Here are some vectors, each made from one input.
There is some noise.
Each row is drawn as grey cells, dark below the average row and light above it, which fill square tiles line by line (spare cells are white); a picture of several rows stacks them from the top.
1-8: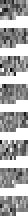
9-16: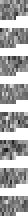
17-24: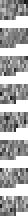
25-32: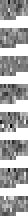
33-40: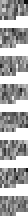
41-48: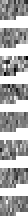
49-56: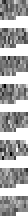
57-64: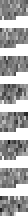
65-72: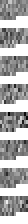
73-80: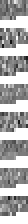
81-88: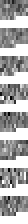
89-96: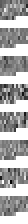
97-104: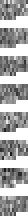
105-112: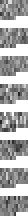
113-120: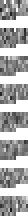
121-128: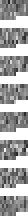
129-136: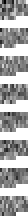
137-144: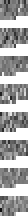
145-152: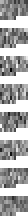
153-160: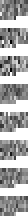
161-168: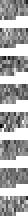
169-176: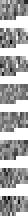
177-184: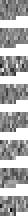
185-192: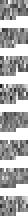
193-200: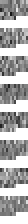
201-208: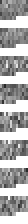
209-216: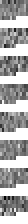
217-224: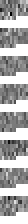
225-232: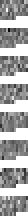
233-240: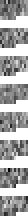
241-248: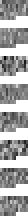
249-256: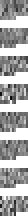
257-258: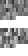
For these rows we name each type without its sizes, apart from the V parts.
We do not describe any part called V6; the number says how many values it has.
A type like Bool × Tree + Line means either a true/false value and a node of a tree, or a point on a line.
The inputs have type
Line × List(Bool × V6).
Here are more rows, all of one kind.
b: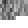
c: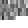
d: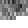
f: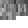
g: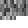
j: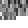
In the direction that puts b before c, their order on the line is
d, j, f, g, b, c.
